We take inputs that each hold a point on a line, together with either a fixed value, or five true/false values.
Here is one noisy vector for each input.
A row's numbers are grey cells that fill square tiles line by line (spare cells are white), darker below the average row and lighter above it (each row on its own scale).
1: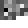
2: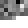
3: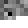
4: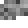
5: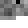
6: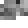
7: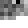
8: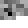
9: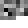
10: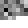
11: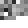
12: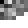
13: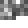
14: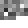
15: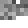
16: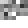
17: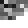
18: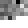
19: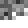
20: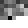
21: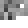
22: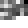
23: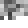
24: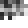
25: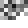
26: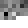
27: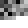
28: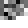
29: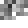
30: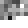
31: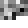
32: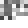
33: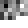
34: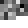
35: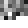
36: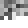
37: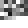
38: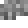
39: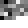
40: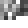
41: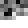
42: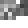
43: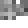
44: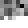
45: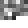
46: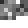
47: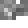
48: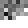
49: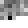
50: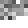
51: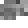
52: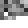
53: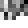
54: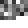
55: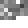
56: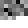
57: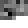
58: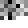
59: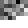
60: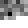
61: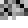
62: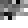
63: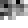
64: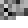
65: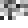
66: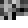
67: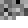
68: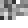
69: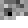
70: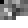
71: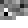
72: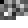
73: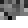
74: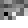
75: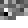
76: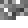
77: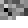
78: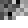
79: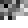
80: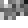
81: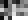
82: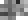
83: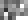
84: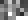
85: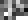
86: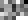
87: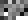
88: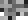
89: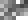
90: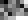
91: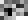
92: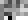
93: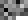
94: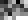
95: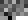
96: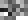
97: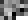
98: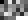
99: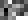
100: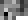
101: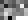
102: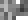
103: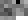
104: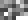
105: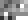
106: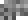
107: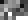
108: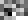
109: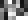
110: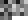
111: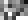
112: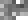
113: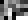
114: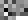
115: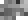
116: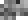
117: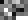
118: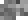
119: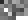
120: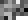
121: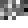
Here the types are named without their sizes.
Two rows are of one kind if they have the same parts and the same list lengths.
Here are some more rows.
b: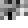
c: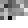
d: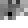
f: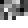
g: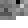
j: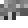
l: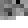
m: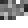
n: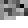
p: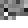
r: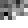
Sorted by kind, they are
b, c, d, f, g, l, m, n, p, r
j

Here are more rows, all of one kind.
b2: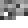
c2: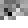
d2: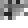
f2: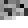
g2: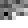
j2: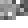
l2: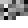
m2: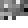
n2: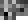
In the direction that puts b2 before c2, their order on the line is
n2, m2, j2, l2, g2, b2, c2, d2, f2.
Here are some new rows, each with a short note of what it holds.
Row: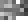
a point on a line and five true/false values
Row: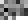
a point on a line
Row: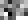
a point on a line and five true/false values
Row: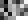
a point on a line and five true/false values
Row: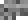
a point on a line
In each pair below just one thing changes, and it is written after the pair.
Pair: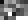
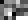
one of the five true/false values
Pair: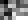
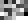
one of the five true/false values
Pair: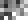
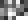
the place on the line
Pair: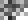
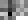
the place on the line
